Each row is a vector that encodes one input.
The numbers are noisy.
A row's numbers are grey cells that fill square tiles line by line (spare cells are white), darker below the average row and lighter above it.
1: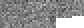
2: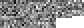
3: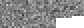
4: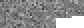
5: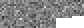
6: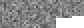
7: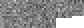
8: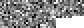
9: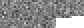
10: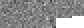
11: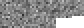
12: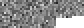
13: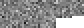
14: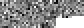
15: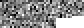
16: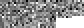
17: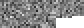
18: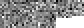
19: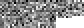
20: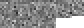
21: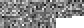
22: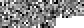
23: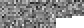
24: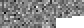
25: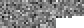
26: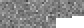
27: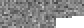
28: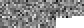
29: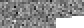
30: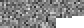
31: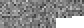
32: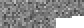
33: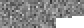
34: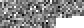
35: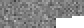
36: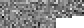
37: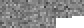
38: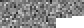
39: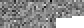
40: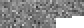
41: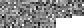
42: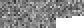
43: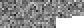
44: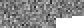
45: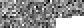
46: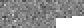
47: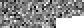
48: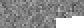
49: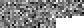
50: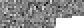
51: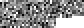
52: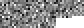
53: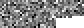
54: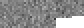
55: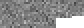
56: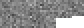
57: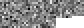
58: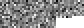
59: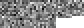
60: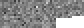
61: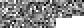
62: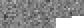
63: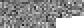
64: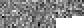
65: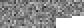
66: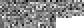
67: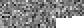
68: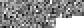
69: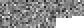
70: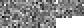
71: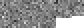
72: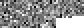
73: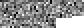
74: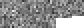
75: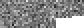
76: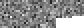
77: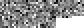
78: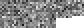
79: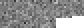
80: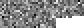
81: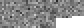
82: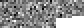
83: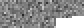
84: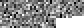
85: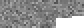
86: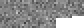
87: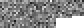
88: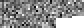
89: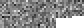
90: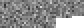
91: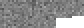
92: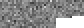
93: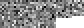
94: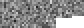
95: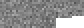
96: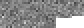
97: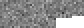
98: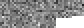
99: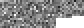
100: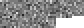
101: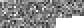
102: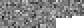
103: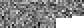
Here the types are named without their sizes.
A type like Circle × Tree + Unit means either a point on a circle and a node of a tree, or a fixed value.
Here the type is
Bool × (Circle + Tree).
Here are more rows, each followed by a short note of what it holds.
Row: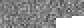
a node of a tree and a true/false value
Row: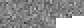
a node of a tree and a true/false value
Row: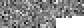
a node of a tree and a true/false value
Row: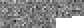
a point on a circle and a true/false value
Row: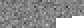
a node of a tree and a true/false value
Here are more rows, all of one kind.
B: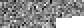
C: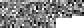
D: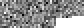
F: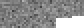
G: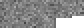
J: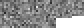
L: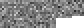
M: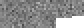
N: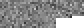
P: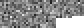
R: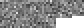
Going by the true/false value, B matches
C, G, N and R.
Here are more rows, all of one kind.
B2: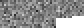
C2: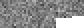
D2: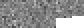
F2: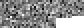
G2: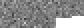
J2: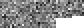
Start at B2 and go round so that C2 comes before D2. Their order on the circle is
B2, C2, G2, F2, J2, D2.
